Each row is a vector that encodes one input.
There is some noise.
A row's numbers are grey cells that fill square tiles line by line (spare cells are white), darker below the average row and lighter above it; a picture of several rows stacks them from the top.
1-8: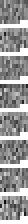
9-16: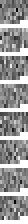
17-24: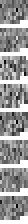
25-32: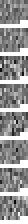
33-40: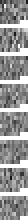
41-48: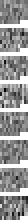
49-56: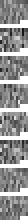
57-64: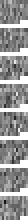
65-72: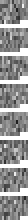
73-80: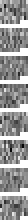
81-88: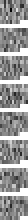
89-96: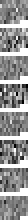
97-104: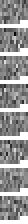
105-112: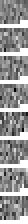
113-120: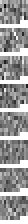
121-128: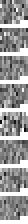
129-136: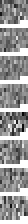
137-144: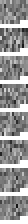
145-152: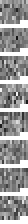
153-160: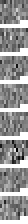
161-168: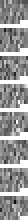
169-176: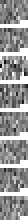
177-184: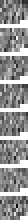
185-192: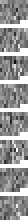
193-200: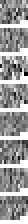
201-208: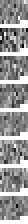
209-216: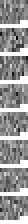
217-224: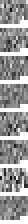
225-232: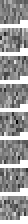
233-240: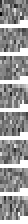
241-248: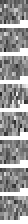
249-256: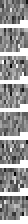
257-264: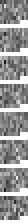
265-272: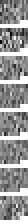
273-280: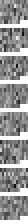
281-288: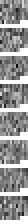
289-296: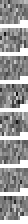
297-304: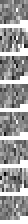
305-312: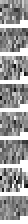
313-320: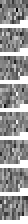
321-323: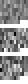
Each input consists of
a true/false value, together with either a point on each of three 5-point lines, or a point on a 7-point line.
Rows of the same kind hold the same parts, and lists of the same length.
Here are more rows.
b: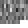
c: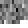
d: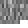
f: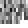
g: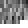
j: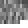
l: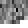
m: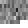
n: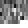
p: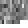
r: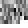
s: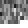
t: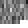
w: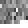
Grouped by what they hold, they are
b, c, d, g, j, l, m, p, r, t
f, n, s, w

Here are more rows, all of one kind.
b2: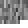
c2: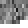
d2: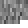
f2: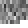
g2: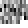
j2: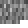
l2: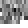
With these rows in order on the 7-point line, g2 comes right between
d2 and f2.
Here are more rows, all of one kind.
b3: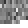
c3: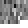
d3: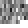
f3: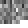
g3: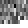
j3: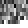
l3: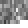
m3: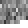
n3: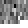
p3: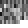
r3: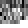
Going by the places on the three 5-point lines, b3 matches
f3 and j3.
